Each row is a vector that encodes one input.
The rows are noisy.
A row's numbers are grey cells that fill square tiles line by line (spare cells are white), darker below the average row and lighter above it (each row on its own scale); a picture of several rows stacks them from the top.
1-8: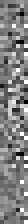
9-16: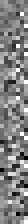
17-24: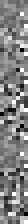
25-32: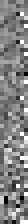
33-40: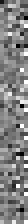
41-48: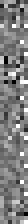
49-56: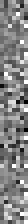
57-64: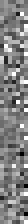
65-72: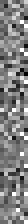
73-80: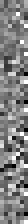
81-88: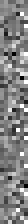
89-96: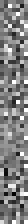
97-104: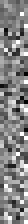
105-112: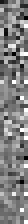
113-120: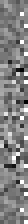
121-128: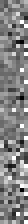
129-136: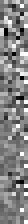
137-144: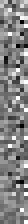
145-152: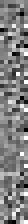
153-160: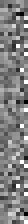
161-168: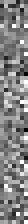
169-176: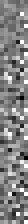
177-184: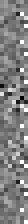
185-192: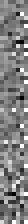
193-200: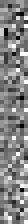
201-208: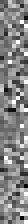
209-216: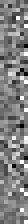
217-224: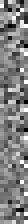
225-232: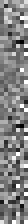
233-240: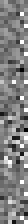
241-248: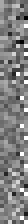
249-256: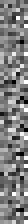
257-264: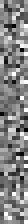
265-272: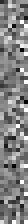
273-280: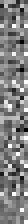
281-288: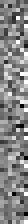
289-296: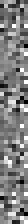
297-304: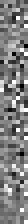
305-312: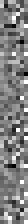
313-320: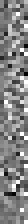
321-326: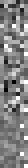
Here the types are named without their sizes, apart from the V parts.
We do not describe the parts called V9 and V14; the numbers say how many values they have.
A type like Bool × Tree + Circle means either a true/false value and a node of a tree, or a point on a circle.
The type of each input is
Bool × Bool × Bool + Line + V9 × V14.
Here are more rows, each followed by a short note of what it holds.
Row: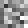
a point on a line
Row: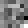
a value of V9 and a value of V14
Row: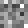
a point on a line
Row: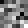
a value of V9 and a value of V14
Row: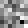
a point on a line
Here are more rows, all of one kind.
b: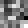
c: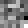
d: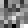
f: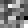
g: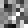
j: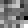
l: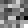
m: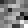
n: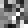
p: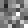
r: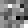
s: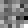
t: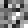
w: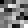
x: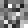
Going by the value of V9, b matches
c, f, j and l.
